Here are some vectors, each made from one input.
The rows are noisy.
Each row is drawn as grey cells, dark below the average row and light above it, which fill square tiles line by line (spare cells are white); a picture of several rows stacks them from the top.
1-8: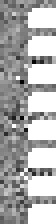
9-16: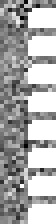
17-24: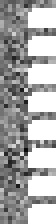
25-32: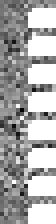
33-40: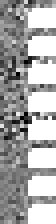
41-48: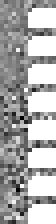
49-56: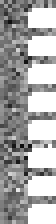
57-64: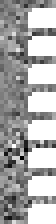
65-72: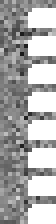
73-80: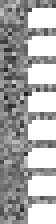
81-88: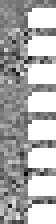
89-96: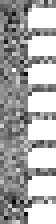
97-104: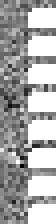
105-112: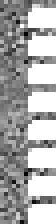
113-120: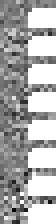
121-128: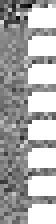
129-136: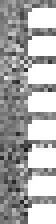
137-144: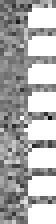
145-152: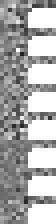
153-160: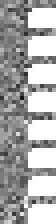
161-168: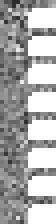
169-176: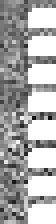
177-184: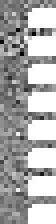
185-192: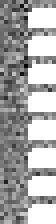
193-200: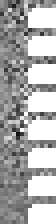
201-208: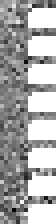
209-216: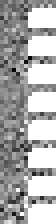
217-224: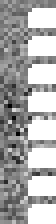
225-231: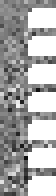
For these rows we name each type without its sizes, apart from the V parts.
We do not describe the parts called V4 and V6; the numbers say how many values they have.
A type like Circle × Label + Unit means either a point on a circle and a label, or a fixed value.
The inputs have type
Bool × Tree + (Line + V6) × V4.
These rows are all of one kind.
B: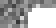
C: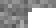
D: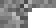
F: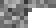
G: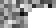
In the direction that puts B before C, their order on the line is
B, C, D, G, F.
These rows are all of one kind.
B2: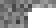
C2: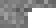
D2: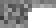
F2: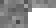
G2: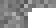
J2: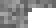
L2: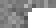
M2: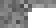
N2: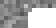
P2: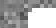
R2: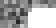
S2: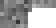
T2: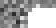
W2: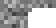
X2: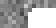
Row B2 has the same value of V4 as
L2, T2, W2 and X2.
